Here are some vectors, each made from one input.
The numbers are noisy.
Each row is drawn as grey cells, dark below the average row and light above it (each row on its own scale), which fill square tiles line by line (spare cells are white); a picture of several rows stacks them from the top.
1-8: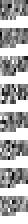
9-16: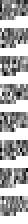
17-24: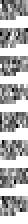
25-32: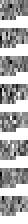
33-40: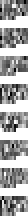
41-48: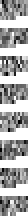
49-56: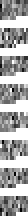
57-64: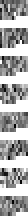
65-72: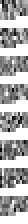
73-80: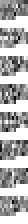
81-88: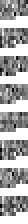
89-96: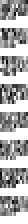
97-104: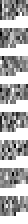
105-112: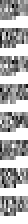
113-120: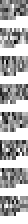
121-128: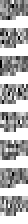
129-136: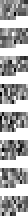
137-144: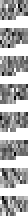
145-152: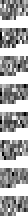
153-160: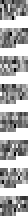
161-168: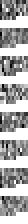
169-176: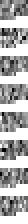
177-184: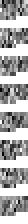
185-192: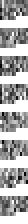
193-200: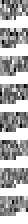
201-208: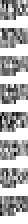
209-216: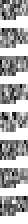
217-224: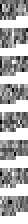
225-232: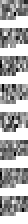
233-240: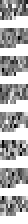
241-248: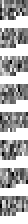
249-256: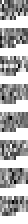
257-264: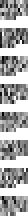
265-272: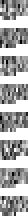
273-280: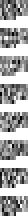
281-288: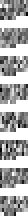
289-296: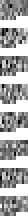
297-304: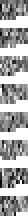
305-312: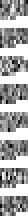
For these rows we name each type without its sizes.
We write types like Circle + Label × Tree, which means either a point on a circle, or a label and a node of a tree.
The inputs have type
List(Line).
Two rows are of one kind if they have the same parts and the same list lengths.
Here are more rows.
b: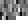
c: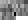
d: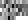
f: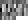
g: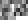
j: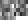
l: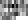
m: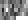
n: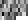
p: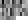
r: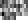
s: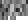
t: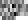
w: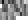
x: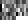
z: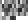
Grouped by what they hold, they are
b
c, m, n, p
d, g, j, l, r, s, t, w, z
f, x

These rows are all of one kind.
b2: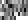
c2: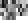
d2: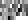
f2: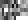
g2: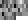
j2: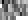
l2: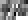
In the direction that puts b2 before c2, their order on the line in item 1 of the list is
l2, b2, d2, f2, g2, c2, j2.
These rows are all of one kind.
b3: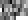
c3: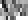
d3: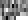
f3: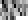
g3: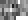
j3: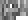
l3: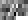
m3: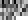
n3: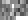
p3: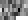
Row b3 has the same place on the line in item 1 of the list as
d3, g3, j3 and p3.
